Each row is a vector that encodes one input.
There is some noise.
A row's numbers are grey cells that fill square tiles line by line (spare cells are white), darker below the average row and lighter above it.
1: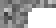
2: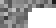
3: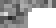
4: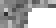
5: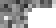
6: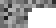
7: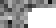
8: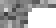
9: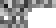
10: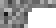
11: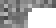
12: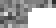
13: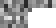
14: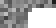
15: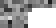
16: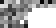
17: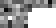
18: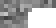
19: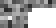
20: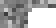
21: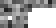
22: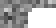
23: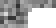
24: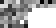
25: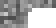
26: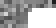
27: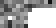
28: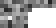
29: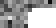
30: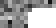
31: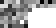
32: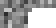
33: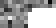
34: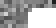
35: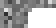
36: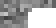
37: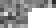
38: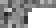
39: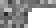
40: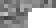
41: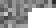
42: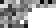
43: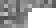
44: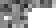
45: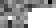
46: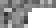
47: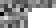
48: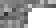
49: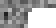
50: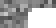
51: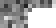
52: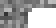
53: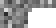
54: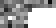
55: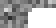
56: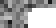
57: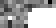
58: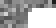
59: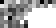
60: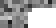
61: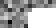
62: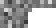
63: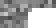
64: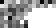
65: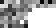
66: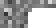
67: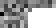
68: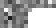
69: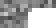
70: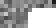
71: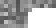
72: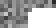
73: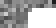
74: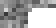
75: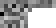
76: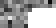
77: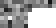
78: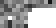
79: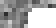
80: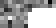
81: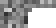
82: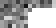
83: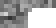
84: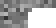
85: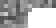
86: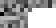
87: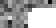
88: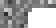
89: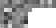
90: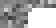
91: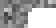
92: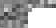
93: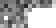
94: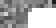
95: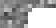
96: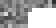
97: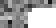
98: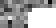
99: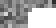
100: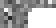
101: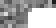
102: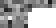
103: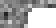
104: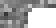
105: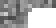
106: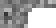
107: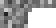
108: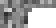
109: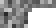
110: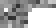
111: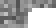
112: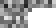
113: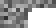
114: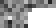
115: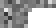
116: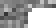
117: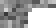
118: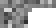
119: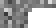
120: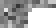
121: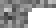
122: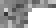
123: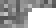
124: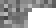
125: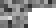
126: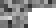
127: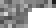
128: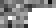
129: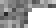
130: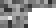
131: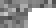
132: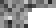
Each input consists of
either one of 4 labels and a point on a 5-point line, or a list of up to two points on a 6-point line.
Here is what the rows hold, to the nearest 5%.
About 30% of them hold one of 4 labels and a point on a 5-point line. The rest are lists of up to two points on a 6-point line: about 5% of all rows are empty, 30% hold one and 35% two.
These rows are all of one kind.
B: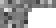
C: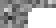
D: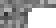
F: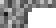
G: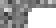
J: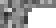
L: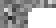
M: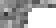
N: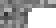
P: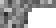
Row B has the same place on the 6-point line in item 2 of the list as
G and J.
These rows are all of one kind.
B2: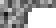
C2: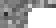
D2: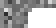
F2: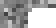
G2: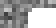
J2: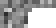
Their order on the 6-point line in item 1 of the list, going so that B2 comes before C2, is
J2, B2, D2, G2, C2, F2.
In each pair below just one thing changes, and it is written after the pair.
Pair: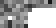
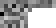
the label
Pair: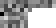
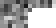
the label
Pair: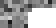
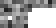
the place on the 5-point line
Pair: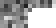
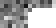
the place on the 5-point line
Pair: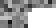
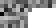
the label
